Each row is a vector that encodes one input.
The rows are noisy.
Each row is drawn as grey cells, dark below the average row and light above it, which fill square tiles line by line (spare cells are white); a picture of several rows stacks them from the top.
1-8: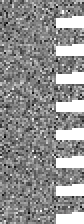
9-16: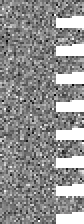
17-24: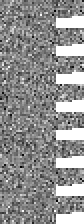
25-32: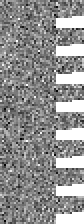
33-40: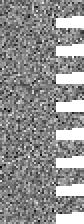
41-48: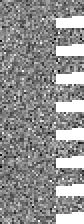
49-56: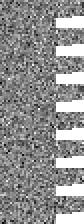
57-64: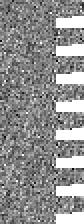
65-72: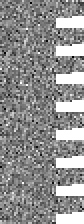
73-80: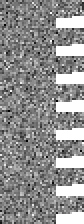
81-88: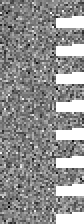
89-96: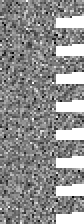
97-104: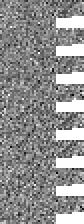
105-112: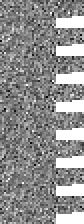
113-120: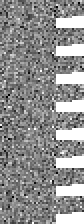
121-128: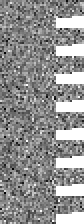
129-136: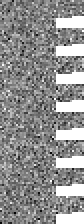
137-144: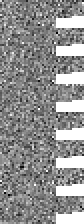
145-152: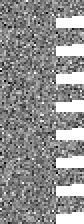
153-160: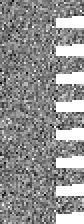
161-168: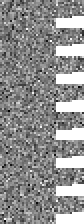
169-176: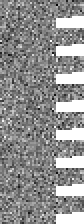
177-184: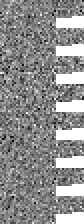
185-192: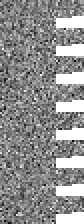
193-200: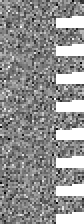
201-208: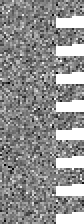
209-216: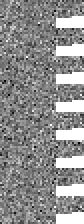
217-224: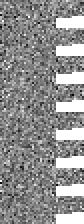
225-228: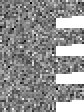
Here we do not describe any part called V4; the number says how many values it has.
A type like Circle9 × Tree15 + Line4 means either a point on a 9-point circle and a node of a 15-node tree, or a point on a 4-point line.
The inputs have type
Tree11 × (Tree11 + Unit) × V4.
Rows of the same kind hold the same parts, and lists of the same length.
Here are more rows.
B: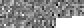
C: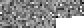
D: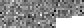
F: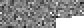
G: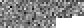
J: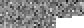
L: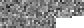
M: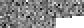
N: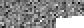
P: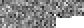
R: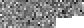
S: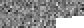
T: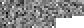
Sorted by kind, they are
B, D, G, J, P, R
C, F, L, M, N, S, T

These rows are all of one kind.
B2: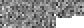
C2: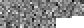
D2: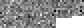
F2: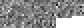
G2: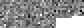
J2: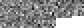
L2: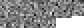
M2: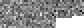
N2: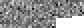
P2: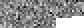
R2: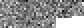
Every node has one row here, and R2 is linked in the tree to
B2.
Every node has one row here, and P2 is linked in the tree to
B2.
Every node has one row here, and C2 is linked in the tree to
L2.
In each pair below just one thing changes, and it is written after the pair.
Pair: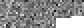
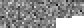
the value of V4
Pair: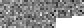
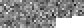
the value of V4
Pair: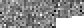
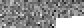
the node of the tree
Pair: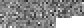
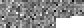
the node of the tree
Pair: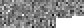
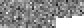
the value of V4
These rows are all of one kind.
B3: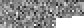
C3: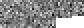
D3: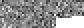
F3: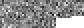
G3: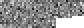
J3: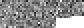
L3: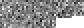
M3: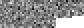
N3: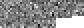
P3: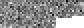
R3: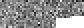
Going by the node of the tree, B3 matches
D3, F3, J3 and R3.
